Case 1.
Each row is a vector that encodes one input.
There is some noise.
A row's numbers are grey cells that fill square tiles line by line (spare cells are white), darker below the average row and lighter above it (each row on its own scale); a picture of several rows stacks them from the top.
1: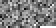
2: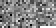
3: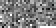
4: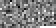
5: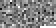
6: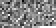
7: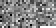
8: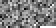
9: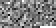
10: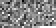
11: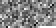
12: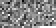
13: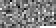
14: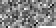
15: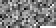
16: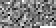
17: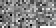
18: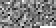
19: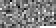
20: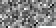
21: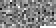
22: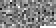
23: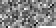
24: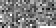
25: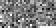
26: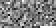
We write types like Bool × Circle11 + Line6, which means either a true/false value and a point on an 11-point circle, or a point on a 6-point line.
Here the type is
Bool × Bool × Bool.
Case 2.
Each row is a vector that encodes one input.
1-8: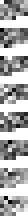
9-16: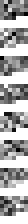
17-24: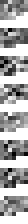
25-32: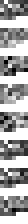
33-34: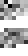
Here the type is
Bool × Bool × Bool.
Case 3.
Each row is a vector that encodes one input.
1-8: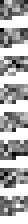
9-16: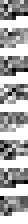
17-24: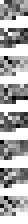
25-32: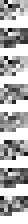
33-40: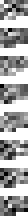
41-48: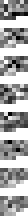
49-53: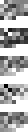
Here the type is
Bool × Bool × Bool.
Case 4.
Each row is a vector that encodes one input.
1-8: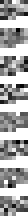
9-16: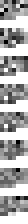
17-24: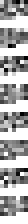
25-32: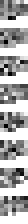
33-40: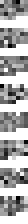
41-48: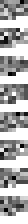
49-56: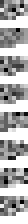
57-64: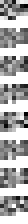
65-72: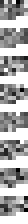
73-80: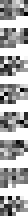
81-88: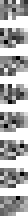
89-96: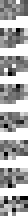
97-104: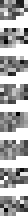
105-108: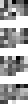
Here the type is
Bool × Bool × Bool × Bool.
